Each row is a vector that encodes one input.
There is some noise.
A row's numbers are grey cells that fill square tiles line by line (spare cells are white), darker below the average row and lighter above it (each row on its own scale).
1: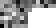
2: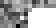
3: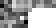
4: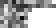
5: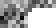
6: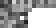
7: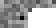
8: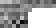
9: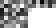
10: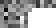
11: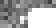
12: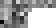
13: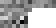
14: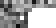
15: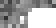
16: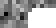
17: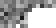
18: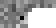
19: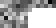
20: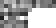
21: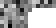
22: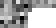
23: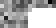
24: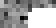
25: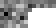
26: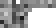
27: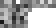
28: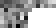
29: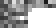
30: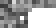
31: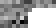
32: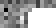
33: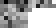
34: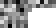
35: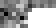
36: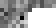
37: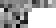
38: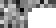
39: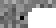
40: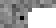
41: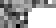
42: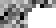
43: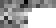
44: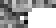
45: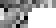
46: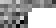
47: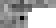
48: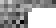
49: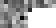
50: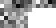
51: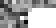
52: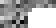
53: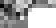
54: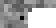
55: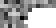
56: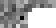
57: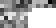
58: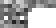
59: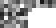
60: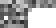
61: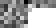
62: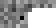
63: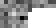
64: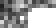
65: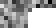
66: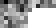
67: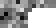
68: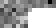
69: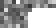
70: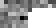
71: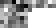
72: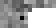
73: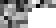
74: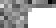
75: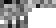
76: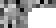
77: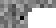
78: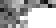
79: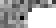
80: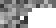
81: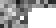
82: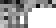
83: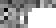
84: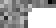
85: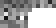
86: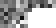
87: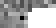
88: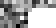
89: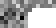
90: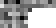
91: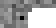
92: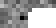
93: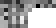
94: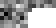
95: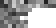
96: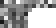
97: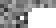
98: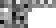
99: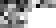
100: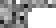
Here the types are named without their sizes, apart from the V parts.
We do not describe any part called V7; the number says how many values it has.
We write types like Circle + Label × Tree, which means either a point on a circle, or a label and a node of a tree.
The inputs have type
Line × (Line + V7).
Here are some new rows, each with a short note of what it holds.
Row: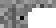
a point on each of two lines
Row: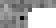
a point on each of two lines
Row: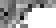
a point on each of two lines
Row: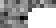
a point on each of two lines
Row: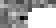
a point on each of two lines
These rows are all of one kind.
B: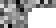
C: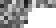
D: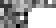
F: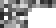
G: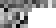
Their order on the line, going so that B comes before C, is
B, G, C, D, F.
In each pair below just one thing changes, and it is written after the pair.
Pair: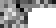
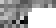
the value of V7
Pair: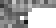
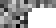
the place on the line
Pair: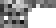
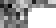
the value of V7
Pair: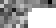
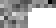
the place on the line
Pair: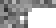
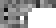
the place on the line
